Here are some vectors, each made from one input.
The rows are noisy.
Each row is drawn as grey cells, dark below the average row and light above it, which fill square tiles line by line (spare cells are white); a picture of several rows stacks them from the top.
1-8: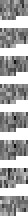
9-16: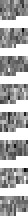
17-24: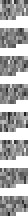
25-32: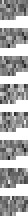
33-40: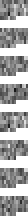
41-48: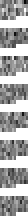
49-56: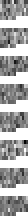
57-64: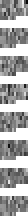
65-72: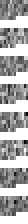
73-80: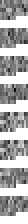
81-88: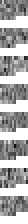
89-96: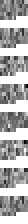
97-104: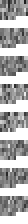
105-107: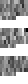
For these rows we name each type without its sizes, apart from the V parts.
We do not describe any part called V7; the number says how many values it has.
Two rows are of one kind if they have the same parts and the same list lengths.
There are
3 kinds of row.
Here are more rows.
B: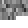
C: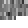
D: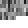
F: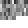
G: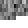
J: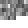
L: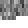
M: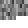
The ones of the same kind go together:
B, G, J, L
C, M
D, F

